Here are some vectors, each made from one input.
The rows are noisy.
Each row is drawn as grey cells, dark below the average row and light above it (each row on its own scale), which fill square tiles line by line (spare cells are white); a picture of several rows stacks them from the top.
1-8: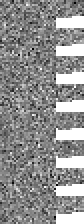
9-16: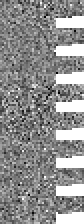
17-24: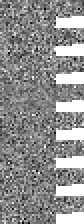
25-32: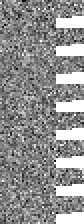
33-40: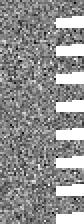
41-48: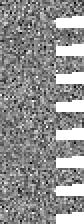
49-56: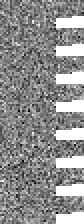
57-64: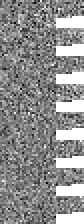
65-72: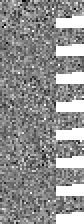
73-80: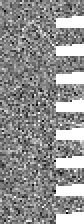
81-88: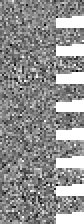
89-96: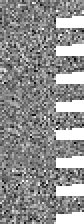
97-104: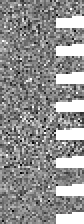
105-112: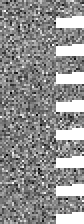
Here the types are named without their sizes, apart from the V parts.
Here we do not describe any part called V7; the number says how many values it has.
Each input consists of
a node of a tree, together with either a point on a line, or a value of V7.
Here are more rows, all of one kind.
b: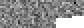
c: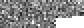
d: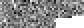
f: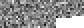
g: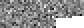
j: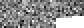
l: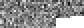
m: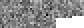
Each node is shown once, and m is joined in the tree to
c and g.
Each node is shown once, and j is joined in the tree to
b and l.
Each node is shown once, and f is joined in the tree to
c and d.
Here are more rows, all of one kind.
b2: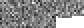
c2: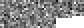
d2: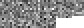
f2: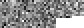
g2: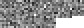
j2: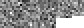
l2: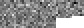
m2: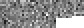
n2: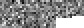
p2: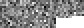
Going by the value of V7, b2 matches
j2, m2 and p2.
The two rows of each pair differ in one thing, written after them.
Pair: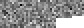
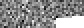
the node of the tree
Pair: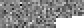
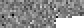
the node of the tree
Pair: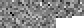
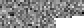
the place on the line
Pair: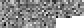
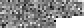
the node of the tree
